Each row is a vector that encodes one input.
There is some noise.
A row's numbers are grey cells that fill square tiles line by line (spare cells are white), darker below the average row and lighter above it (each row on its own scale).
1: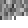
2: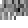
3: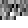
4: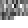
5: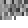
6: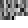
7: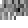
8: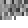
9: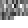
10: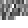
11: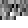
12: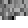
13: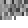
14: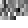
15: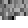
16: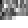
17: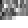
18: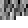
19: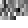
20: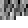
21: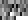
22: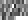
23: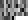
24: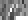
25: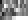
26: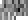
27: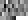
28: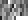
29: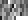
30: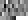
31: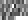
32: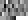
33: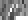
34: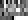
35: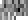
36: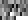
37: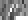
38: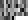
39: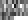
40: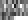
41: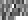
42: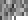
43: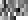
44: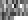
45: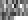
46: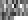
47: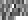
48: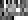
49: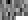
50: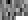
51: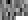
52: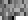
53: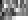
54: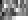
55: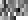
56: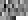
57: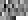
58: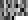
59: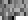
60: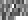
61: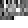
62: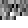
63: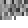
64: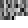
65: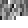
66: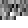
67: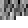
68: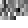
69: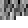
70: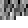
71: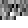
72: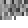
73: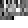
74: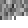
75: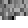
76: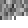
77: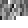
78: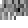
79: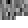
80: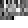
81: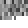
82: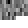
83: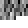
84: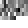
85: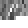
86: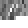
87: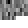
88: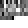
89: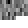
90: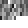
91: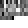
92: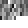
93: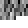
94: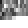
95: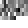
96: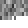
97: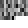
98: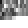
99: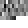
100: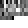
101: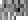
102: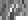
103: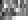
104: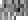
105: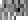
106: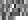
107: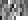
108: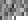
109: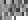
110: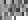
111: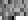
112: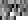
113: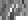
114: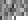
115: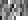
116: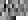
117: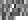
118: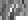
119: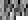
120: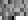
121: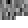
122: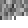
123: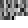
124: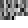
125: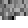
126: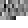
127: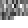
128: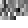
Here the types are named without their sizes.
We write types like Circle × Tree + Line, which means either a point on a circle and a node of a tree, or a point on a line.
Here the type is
Bool × Circle.
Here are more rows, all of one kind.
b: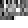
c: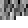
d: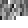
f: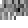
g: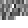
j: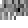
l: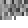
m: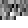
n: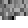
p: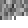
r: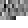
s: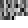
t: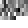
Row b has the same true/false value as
g, n and s.
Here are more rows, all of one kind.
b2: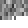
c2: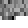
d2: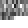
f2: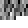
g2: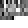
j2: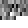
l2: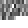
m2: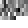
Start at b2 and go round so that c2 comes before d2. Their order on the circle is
b2, g2, j2, f2, c2, m2, l2, d2.
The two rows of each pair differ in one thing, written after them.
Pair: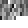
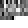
the true/false value
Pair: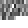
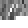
the place on the circle
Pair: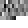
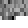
the true/false value
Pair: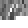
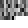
the place on the circle
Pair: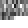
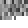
the true/false value
